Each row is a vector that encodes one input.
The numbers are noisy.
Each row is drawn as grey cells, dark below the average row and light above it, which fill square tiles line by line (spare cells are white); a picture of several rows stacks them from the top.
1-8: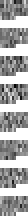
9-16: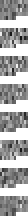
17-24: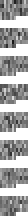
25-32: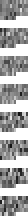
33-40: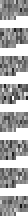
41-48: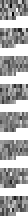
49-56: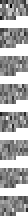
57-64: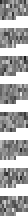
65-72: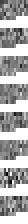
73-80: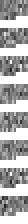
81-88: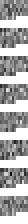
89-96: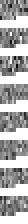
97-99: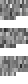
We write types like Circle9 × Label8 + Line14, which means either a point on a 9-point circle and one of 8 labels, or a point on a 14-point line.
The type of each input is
Bool × Bool × Bool + Label5 + Tree8.
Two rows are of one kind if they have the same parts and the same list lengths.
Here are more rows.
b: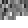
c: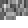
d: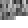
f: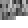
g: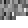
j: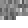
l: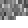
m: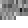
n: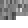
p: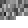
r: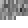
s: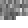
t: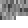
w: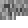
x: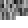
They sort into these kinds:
b, c, g, l, p
d, f, x
j, m, n, r, s, t, w

